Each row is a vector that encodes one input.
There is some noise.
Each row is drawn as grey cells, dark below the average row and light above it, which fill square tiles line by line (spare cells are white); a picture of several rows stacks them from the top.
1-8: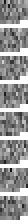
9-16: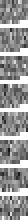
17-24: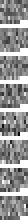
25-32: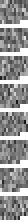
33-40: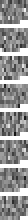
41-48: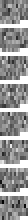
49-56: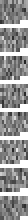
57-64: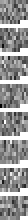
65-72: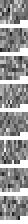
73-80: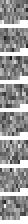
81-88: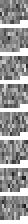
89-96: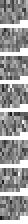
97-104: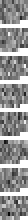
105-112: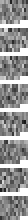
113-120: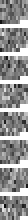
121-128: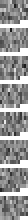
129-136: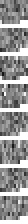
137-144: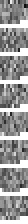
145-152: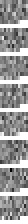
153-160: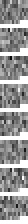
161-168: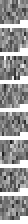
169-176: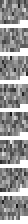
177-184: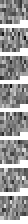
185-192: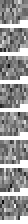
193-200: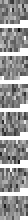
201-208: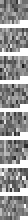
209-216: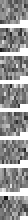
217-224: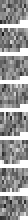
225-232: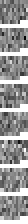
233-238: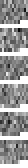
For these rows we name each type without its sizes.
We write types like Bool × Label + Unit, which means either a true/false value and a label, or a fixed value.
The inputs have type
(Circle + Unit) × Label × Line.
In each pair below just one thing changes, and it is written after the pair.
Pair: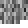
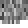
the place on the circle
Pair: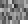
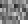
the place on the line
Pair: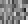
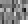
the place on the line
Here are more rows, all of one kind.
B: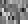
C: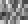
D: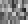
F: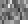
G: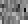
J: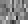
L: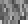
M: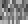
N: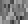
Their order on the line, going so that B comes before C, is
D, B, M, F, G, L, N, J, C.
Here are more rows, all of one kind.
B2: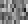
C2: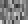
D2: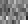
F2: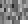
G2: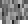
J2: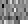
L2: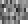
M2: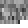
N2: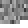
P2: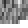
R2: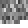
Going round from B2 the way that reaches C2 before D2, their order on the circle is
B2, N2, F2, G2, C2, P2, R2, J2, L2, M2, D2.
